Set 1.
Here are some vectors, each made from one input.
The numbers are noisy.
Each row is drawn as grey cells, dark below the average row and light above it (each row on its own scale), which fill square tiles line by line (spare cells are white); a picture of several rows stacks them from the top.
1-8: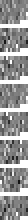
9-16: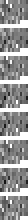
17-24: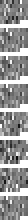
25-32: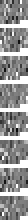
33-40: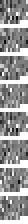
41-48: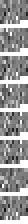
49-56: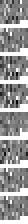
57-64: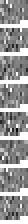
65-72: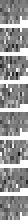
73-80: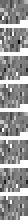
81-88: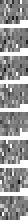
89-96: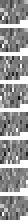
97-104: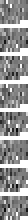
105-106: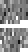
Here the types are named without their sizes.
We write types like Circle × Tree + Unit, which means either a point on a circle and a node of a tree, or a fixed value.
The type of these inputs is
Bool × Line + Label.
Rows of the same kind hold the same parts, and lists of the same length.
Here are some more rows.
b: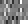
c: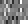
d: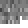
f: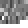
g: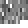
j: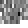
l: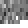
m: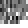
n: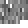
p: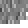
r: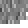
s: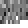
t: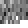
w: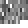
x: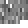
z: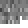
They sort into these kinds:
b, c, d, f, j, m, p, r, z
g, l, n, s, t, w, x

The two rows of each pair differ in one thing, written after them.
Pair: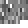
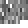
the place on the line
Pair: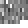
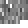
the place on the line
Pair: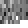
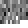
the place on the line
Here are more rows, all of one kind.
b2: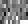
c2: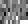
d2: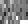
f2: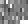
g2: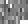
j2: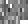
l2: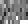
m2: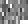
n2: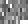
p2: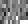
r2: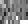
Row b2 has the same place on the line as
m2, n2 and p2.
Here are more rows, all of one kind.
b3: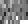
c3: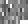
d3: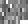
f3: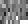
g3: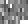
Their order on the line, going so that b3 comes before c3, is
b3, g3, f3, c3, d3.
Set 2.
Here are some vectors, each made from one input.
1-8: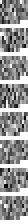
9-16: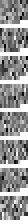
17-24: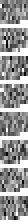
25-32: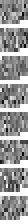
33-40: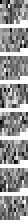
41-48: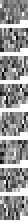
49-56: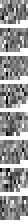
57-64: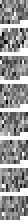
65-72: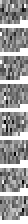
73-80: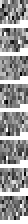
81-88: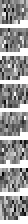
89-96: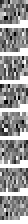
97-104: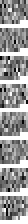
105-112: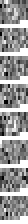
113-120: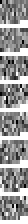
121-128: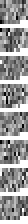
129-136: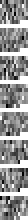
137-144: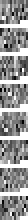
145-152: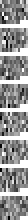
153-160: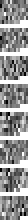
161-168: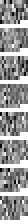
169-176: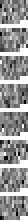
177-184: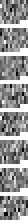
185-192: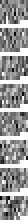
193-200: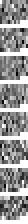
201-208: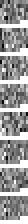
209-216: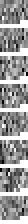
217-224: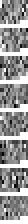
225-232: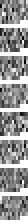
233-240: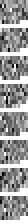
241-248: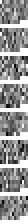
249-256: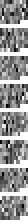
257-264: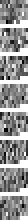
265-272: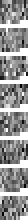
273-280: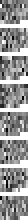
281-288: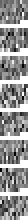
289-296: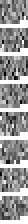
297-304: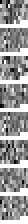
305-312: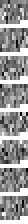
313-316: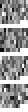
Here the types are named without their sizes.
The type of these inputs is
List(Line).
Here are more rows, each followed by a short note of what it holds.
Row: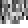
a list of two items
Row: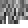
a list of two items
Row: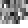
the empty list
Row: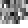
the empty list
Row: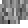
a list of three items
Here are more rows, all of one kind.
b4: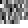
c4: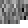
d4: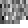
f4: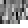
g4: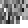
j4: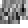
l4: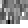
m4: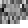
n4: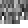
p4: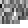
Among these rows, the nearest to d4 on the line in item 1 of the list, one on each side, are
f4 and p4.
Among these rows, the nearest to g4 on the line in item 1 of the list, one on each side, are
b4 and l4.
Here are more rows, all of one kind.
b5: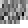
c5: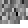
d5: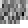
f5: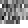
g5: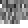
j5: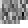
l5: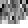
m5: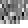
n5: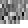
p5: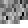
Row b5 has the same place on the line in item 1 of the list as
d5, j5, m5 and n5.
